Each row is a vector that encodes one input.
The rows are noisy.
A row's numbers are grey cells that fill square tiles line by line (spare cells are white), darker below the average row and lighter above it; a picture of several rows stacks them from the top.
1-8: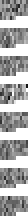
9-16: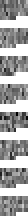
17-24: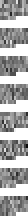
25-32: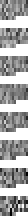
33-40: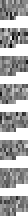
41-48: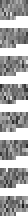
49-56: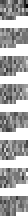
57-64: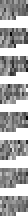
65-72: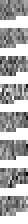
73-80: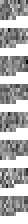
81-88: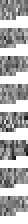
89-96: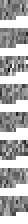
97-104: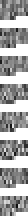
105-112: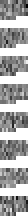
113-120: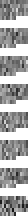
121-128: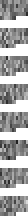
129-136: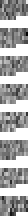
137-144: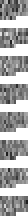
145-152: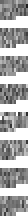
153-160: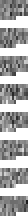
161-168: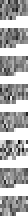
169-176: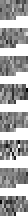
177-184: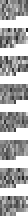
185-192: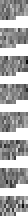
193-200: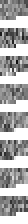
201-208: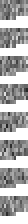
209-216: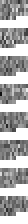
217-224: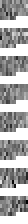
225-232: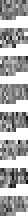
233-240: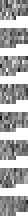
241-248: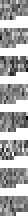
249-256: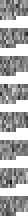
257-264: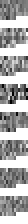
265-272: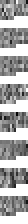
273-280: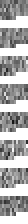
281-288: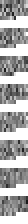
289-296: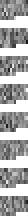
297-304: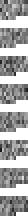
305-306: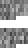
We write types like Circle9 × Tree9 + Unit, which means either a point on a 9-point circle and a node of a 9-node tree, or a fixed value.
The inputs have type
Bool × Tree10.
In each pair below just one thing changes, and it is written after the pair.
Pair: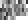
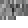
the true/false value
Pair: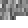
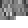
the node of the tree
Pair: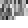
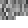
the true/false value
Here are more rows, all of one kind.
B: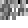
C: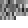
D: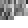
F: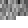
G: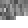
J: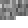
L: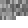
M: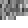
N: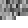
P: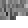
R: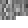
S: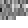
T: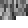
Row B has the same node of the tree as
G and R.
